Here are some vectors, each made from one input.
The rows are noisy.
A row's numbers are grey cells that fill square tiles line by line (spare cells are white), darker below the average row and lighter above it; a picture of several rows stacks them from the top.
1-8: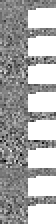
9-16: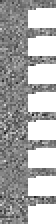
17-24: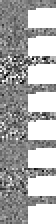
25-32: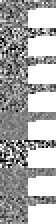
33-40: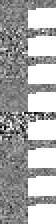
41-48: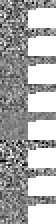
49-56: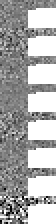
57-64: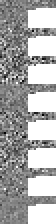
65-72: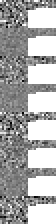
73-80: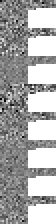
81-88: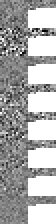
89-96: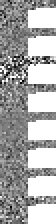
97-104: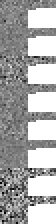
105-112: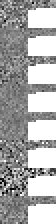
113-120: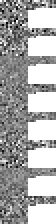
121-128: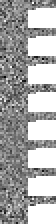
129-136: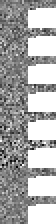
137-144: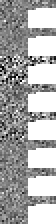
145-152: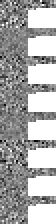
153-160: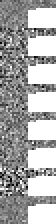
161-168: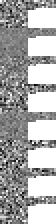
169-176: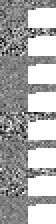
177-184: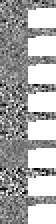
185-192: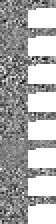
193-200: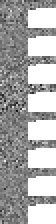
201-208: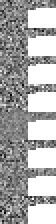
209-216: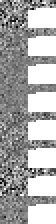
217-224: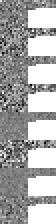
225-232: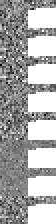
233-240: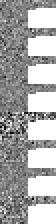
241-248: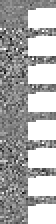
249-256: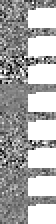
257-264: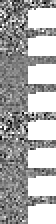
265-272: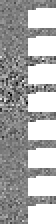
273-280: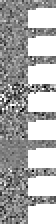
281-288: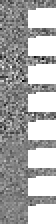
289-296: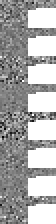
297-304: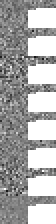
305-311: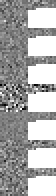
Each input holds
a point on an 11-point line and a node of each of two 11-node trees.
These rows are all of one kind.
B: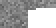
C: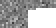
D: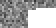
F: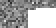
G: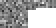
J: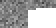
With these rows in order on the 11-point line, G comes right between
B and J.
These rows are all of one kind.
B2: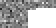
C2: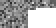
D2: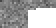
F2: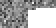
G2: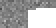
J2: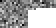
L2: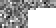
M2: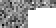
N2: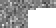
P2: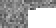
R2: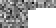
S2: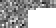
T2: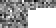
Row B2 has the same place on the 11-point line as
F2 and G2.
